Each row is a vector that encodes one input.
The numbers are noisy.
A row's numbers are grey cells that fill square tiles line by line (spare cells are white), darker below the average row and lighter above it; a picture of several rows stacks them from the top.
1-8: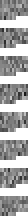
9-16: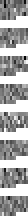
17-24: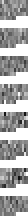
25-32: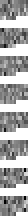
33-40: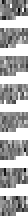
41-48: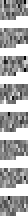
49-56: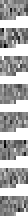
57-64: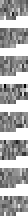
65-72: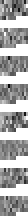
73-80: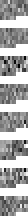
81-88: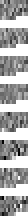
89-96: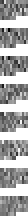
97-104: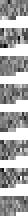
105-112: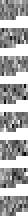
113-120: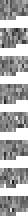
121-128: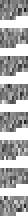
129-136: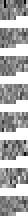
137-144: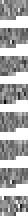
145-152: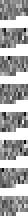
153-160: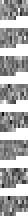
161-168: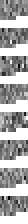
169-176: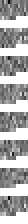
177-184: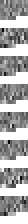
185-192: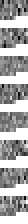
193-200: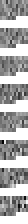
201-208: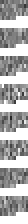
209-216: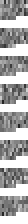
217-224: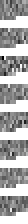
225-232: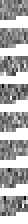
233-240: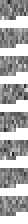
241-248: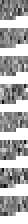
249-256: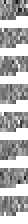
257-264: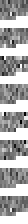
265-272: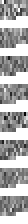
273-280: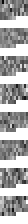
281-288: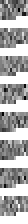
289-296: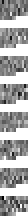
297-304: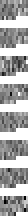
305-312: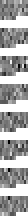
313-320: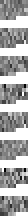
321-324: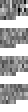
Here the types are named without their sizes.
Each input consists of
a point on a circle, together with either a point on a circle, or a list of points on a line.
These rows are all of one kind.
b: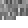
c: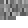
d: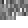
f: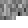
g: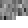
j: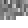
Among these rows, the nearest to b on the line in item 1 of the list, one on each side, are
d and g.
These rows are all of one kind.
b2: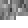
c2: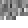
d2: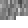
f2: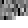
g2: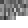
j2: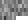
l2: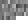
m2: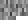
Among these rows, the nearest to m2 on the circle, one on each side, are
c2 and j2.
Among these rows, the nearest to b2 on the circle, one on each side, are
g2 and l2.
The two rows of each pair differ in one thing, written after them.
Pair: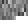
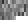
the place on the circle
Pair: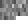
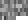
the place on the line in item 1 of the list
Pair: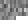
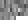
the place on the circle
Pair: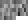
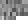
the place on the circle
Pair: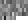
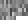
the place on the line in item 1 of the list
